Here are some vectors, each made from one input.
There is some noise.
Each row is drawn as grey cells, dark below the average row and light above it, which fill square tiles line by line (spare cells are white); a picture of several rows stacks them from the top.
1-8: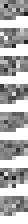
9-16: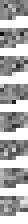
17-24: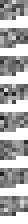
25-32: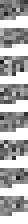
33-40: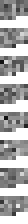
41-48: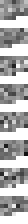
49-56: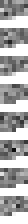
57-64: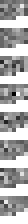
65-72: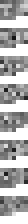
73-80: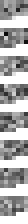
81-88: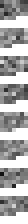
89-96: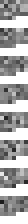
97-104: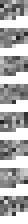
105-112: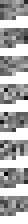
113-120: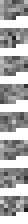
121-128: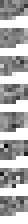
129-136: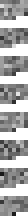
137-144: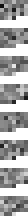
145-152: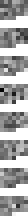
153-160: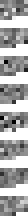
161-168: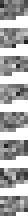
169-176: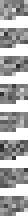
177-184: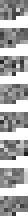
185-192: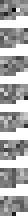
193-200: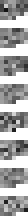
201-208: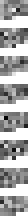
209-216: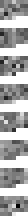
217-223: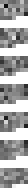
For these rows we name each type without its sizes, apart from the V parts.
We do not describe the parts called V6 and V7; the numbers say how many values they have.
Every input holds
a point on a line, a value of V6 and a value of V7, together with either a fixed value, or three true/false values.
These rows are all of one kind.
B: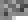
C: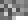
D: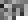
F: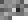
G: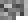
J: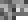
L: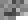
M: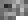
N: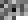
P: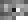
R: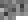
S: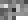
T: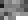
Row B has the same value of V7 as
N, R and T.
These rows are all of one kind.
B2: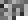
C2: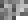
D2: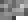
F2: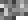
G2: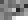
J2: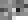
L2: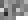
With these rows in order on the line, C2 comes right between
G2 and J2.
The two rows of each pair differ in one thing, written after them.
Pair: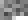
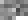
the value of V7
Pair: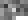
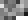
the value of V6
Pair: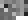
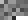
the value of V6
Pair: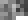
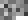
the value of V6
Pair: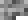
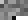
the value of V6
